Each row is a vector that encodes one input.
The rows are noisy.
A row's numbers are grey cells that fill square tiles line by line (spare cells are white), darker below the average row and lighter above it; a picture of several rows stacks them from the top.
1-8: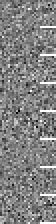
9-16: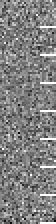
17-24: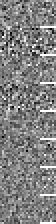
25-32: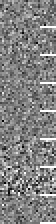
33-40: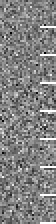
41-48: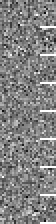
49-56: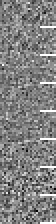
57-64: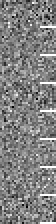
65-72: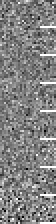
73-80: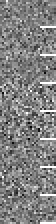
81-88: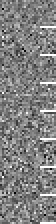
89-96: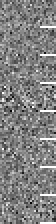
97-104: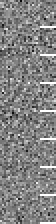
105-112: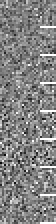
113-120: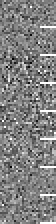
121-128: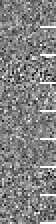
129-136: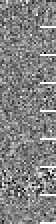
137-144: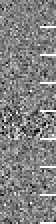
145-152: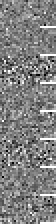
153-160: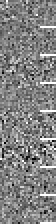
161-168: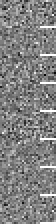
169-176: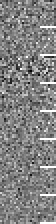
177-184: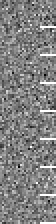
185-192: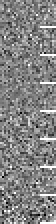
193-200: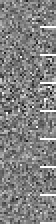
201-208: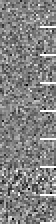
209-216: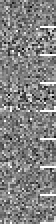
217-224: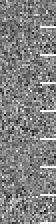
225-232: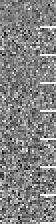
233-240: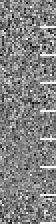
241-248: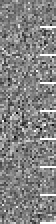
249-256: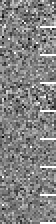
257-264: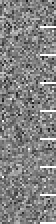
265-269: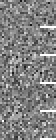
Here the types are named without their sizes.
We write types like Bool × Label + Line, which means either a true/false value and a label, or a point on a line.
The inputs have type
Label × Tree.
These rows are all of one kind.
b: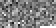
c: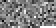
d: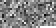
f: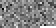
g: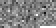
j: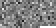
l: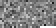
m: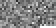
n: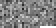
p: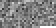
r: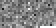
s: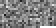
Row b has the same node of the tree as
f and p.
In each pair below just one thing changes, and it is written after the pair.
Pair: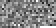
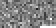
the label
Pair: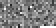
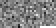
the label
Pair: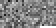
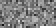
the node of the tree
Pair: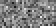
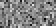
the label
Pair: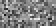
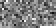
the node of the tree
